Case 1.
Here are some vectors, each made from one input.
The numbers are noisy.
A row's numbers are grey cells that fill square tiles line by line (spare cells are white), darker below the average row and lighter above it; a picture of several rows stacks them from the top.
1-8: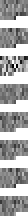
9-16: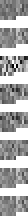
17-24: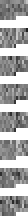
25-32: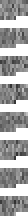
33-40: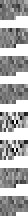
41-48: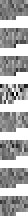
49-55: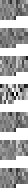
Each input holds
either a fixed value, or a node of a 7-node tree and a true/false value.
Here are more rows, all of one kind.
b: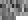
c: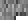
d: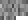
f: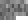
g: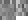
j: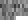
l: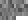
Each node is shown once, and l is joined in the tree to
c and f.
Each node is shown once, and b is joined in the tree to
j.
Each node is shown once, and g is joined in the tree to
d and f.
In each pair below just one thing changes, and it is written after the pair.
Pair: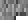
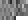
the true/false value
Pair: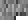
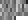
the node of the tree
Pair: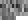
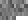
the node of the tree
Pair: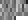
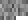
the true/false value
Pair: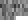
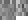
the node of the tree
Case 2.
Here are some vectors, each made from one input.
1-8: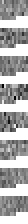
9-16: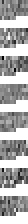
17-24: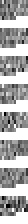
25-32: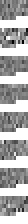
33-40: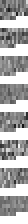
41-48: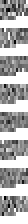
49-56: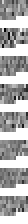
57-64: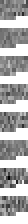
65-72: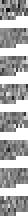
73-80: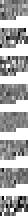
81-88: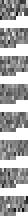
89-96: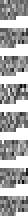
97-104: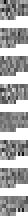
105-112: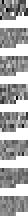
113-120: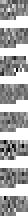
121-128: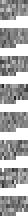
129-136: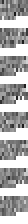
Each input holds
either a fixed value, or a node of a 12-node tree, or three true/false values.
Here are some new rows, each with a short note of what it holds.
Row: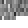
a node of a 12-node tree
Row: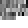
three true/false values
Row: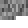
a fixed value
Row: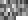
a fixed value
